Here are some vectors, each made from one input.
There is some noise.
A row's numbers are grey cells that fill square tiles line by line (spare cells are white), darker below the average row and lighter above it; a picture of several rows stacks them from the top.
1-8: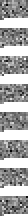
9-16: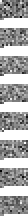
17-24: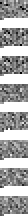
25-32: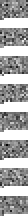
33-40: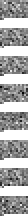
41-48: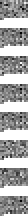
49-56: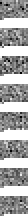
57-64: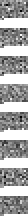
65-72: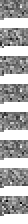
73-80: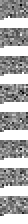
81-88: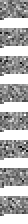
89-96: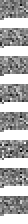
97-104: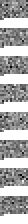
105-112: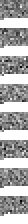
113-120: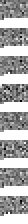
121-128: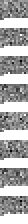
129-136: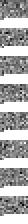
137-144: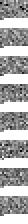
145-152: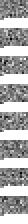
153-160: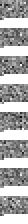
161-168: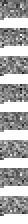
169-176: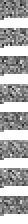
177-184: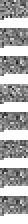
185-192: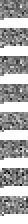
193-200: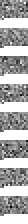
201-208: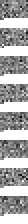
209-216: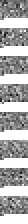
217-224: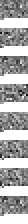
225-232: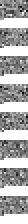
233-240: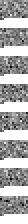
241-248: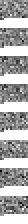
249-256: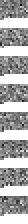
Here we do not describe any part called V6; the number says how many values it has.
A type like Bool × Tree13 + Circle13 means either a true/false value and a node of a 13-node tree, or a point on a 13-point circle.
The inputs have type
Label5 × Tree7 × V6 + List2(Line8) + Tree8.
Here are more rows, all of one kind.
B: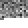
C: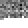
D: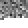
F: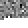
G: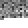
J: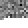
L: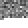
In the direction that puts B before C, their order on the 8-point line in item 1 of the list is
D, B, G, C, L, J, F.
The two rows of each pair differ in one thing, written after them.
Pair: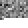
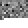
the label
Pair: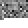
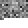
the value of V6
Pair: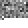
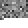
the label
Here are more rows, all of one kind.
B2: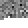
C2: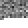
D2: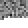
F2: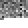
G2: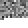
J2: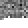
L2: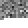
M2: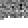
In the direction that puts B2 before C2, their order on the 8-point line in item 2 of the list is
J2, M2, B2, L2, C2, F2, D2, G2.
